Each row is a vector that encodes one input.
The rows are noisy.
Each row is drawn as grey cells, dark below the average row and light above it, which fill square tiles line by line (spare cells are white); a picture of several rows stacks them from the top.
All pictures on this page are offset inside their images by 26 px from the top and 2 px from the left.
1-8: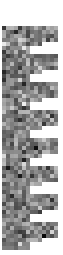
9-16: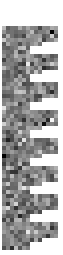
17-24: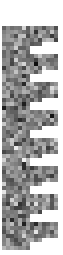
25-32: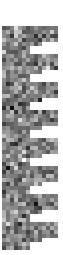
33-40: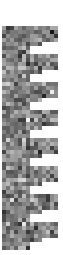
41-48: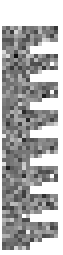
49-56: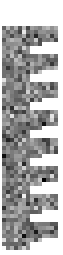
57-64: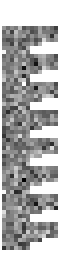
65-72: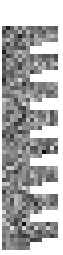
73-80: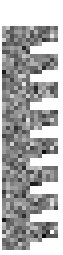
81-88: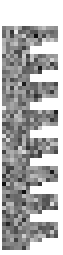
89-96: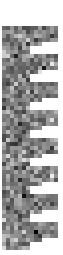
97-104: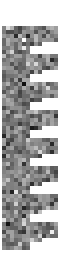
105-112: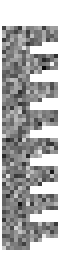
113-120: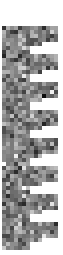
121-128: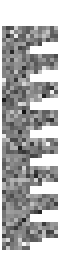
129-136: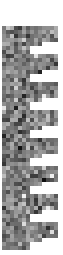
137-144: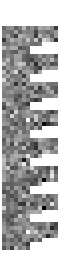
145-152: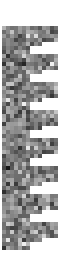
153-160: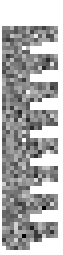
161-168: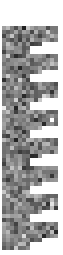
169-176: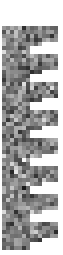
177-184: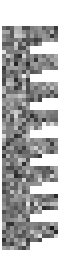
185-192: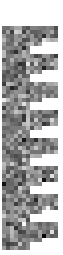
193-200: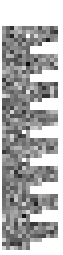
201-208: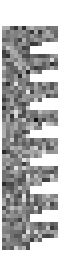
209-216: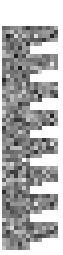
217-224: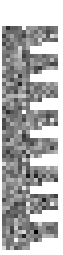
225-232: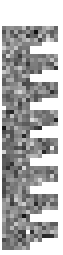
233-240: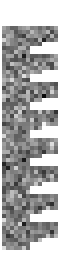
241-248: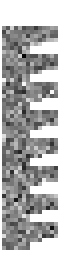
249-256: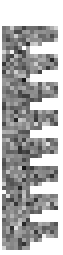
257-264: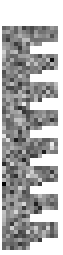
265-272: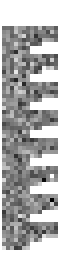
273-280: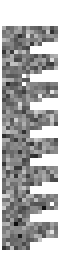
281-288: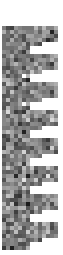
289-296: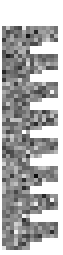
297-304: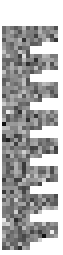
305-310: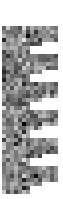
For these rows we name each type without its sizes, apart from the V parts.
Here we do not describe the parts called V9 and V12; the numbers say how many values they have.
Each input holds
a point on a line and a value of V9, together with either a point on a circle, or a value of V12.
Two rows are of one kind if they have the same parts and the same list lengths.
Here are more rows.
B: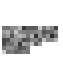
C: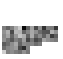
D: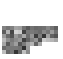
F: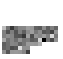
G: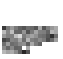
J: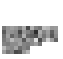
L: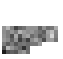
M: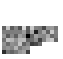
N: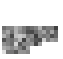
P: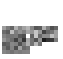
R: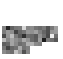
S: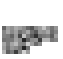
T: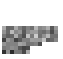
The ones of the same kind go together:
B, C, D, G, J, M, N, S
F, L, P, R, T

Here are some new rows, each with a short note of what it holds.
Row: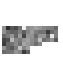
a point on a line, a value of V9 and a value of V12
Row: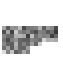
a point on a circle, a point on a line and a value of V9
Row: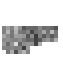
a point on a circle, a point on a line and a value of V9
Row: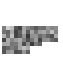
a point on a circle, a point on a line and a value of V9
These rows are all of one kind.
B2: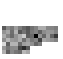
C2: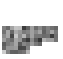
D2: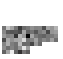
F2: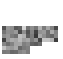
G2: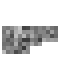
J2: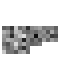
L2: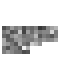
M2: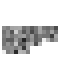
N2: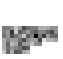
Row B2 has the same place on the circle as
J2 and N2.
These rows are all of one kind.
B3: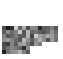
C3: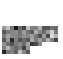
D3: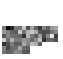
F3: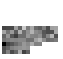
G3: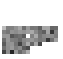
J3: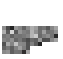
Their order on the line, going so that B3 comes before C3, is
J3, G3, D3, B3, C3, F3.
